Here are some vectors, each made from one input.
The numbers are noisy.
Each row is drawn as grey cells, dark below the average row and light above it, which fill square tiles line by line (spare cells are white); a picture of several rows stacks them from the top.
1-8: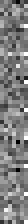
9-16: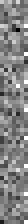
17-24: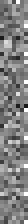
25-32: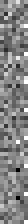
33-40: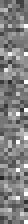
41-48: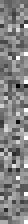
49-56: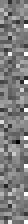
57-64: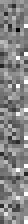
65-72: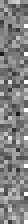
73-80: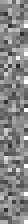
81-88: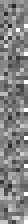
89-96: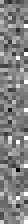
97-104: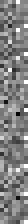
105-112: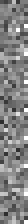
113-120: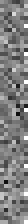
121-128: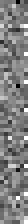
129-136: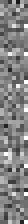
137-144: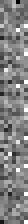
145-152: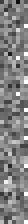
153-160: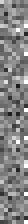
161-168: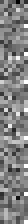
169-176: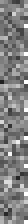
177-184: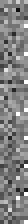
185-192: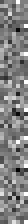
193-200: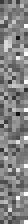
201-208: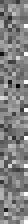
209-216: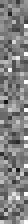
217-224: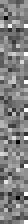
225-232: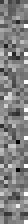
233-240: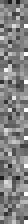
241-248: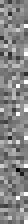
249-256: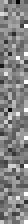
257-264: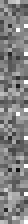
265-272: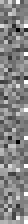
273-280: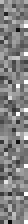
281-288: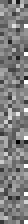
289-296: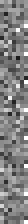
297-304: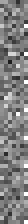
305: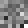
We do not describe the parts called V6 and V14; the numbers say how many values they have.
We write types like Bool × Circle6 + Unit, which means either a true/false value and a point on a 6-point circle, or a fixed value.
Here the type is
Bool × (Tree13 + V14) × V6.
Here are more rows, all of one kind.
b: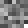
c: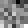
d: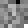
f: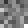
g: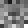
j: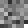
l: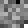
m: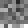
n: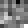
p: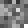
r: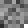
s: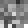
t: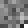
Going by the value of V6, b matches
f, p, r and t.
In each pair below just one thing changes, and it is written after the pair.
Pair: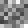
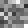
the true/false value
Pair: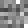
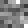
the value of V6
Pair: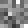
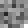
the node of the tree
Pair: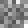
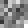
the value of V6
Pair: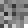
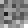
the true/false value
